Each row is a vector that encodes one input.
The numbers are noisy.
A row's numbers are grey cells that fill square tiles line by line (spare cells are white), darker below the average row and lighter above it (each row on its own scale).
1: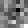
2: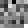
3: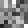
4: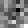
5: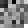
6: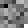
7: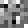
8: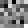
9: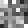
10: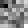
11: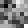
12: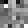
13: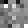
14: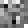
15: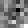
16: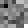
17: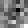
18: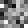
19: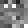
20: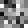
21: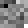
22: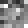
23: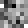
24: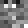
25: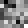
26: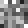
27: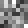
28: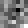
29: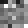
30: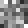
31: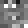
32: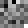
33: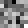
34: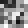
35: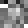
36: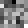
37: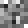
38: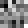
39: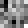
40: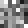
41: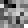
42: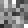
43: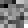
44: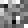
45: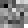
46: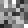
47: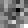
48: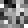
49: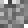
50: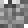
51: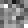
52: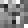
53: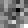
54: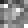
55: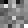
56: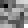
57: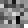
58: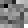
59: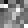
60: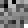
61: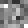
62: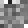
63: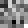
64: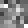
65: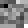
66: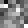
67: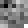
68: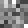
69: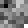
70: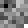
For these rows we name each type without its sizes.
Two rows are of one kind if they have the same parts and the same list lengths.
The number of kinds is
3.
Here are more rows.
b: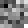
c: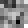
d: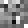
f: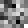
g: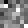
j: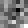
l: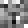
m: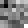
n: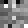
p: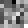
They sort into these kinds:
b, c, f, g, m, n, p
d, l
j

